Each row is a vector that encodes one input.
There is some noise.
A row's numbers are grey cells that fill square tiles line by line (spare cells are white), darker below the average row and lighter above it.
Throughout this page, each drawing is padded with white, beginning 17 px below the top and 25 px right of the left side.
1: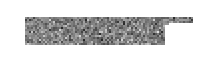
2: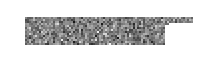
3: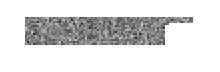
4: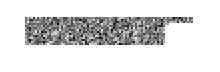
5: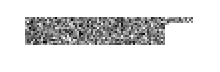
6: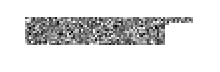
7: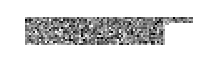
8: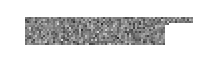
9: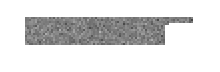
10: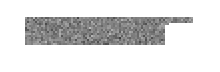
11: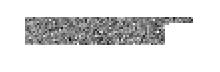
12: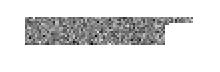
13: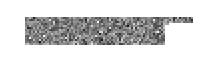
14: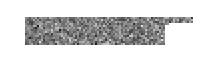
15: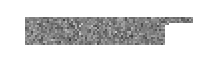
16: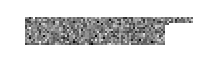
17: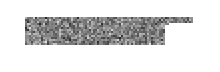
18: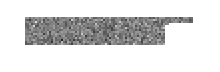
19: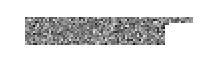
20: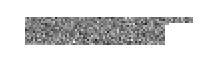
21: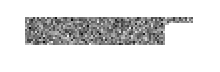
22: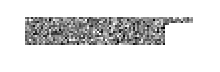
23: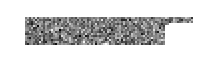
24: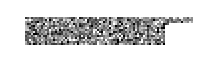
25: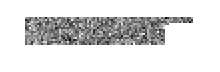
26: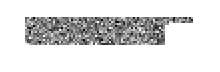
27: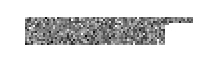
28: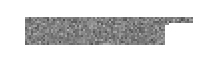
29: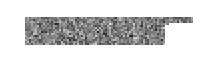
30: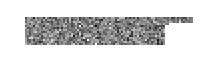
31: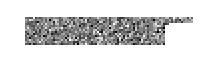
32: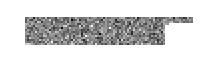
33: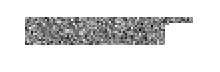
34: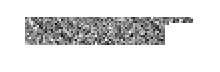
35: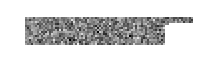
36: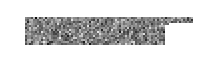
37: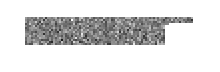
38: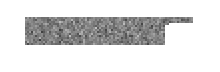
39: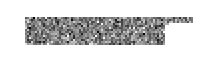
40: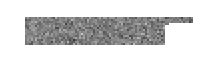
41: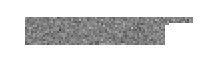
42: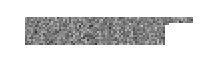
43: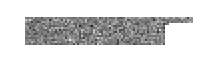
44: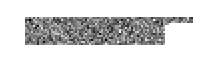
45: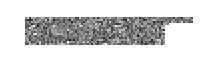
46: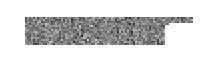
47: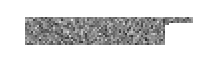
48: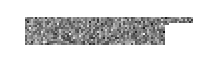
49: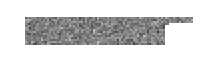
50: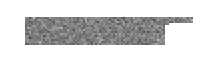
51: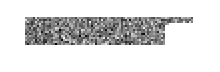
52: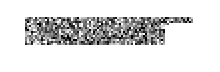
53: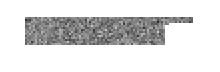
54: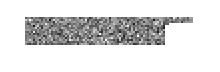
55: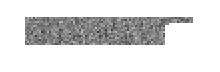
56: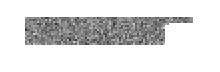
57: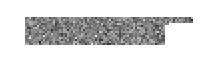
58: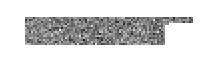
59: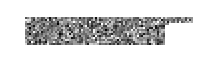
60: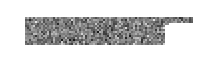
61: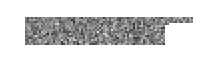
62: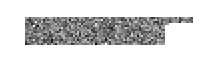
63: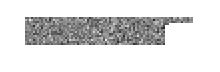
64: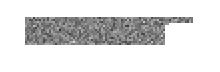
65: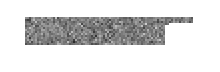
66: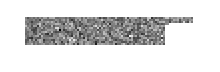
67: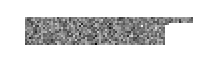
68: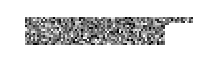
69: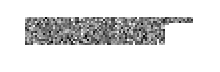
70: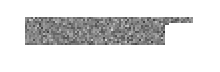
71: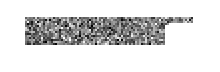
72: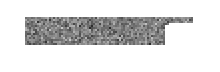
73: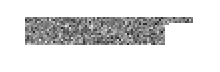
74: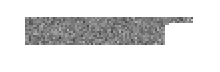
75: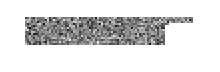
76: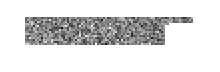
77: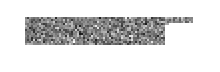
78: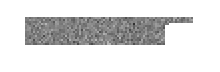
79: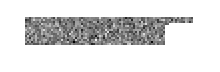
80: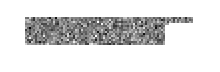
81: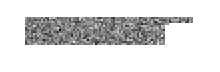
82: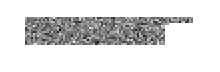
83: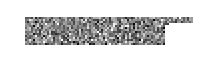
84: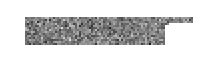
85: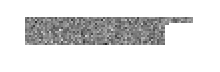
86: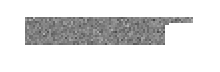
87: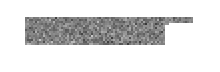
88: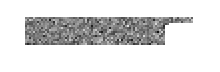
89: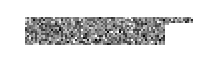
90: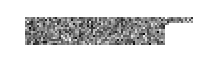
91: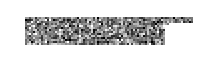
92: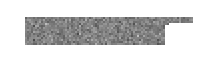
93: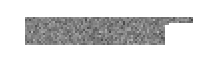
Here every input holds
either a point on a 4-point line, or a list of up to two points on a 5-point line.
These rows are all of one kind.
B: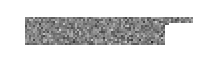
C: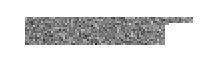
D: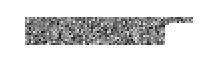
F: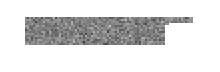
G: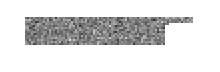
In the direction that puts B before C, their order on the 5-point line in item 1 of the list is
B, C, F, G, D.
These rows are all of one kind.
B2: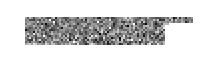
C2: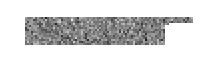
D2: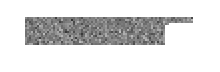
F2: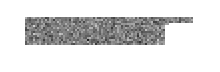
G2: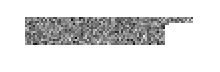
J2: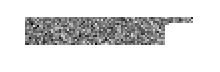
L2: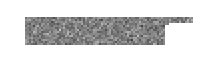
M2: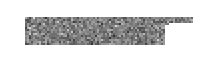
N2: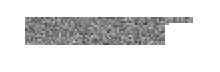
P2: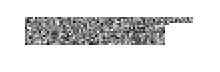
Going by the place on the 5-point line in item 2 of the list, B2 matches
C2, F2, J2 and M2.
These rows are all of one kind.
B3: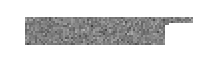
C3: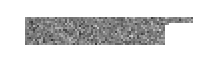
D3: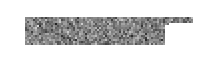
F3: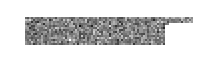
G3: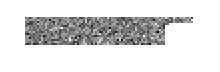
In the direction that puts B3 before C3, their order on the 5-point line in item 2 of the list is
B3, G3, D3, C3, F3.
